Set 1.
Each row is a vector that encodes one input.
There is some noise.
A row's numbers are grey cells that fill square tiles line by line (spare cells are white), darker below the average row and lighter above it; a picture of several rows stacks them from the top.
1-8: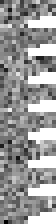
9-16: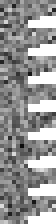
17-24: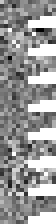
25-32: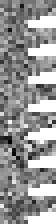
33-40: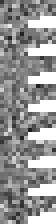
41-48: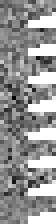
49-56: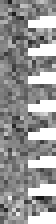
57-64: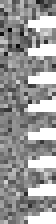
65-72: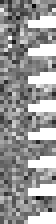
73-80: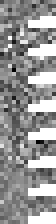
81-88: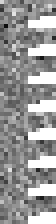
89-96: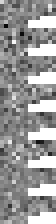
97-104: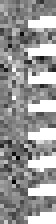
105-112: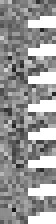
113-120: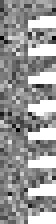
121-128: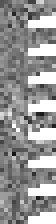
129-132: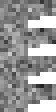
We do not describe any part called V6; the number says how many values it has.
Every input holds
a point on a 13-point circle, together with either a point on a 4-point line, or a value of V6.
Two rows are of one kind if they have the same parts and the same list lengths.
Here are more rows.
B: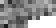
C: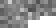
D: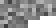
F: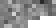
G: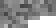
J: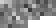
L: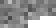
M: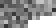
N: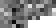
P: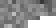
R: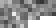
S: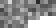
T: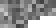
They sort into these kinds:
B, D, M
C, F, G, J, L, N, P, R, S, T

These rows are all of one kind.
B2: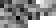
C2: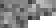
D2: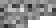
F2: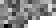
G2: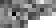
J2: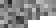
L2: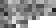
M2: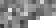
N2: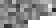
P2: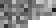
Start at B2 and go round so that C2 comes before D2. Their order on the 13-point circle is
B2, C2, M2, J2, F2, N2, D2, G2, L2, P2.
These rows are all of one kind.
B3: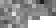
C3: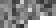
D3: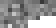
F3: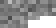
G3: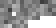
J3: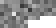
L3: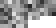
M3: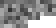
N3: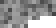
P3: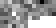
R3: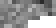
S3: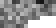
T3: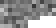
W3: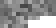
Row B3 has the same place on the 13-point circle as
J3, P3 and S3.
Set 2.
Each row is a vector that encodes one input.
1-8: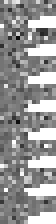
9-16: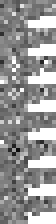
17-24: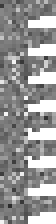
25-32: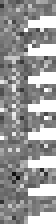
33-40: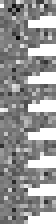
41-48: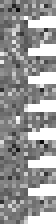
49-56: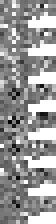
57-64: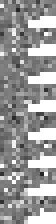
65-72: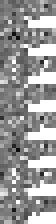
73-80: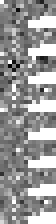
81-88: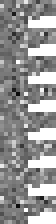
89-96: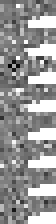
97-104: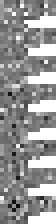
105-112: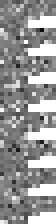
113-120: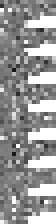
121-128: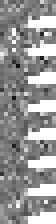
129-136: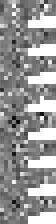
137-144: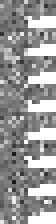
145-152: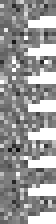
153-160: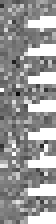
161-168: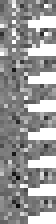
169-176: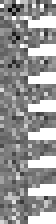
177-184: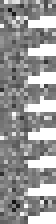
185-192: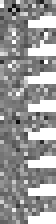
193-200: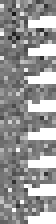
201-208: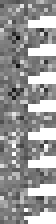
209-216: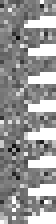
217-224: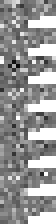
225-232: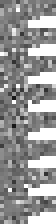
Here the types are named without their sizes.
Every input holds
a list of points on a line.
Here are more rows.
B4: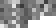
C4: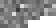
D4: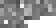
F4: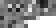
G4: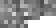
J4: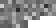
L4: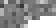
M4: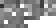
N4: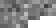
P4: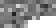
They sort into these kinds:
B4
C4, D4, G4, J4, M4, N4
F4
L4, P4

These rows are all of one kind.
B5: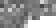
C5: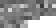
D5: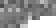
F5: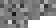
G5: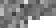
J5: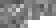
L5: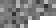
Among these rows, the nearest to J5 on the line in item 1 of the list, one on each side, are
B5 and D5.
